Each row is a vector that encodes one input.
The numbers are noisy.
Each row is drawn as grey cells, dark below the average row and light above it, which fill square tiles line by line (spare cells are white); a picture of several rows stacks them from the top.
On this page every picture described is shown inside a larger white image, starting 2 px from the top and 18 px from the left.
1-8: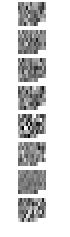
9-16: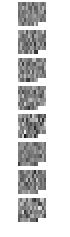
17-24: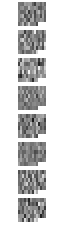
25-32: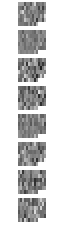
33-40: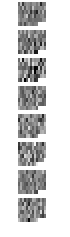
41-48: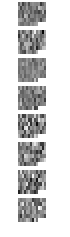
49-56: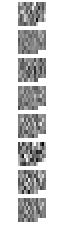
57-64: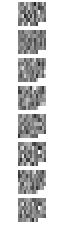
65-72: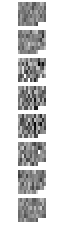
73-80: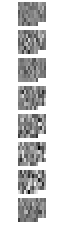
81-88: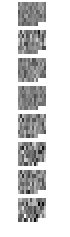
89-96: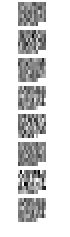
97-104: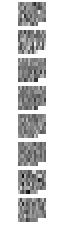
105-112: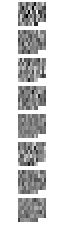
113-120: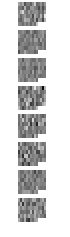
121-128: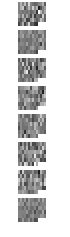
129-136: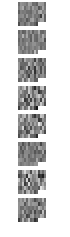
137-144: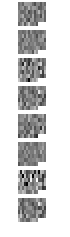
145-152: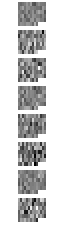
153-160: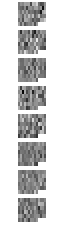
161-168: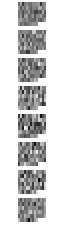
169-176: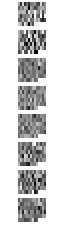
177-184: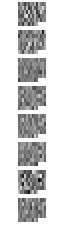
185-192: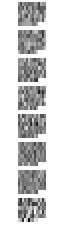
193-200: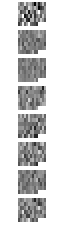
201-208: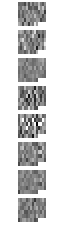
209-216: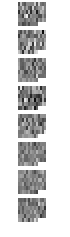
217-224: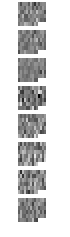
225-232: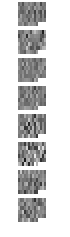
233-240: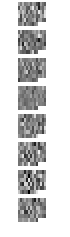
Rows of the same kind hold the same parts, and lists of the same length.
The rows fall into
2 kinds.
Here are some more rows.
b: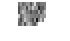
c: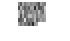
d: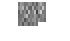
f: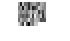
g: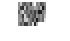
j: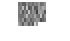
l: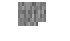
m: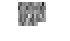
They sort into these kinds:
b, c, f, g, m
d, j, l

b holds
a point on a 9-point circle.
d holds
a point on an 18-point circle and a true/false value.
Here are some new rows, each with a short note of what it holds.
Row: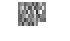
a point on an 18-point circle and a true/false value
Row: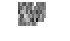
a point on a 9-point circle
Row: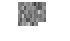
a point on an 18-point circle and a true/false value
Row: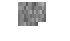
a point on an 18-point circle and a true/false value
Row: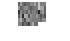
a point on an 18-point circle and a true/false value
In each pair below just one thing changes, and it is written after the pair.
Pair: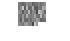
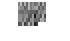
the true/false value
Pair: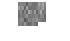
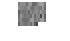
the place on the 18-point circle
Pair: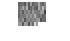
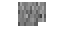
the true/false value
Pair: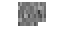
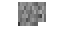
the place on the 18-point circle
